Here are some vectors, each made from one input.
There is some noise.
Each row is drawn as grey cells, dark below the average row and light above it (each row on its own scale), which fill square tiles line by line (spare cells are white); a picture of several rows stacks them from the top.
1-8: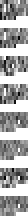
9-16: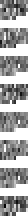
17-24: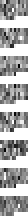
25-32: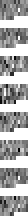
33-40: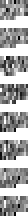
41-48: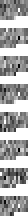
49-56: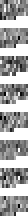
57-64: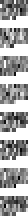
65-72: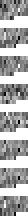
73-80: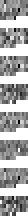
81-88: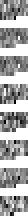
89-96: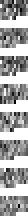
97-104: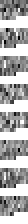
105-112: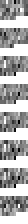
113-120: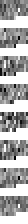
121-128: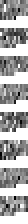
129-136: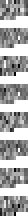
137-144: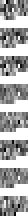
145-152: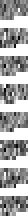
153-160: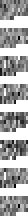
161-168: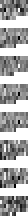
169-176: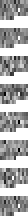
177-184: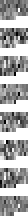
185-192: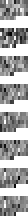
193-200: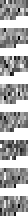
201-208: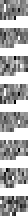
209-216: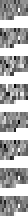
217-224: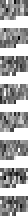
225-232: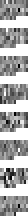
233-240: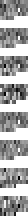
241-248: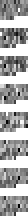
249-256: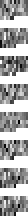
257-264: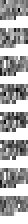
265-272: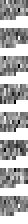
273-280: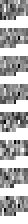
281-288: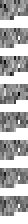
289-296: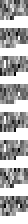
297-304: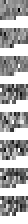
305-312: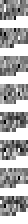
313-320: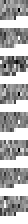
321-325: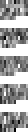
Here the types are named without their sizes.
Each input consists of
a point on a line and a true/false value.
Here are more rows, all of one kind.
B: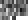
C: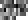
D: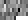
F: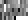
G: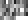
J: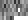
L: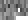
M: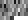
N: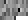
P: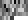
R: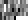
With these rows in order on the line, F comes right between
D and R.
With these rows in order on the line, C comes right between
B and L.
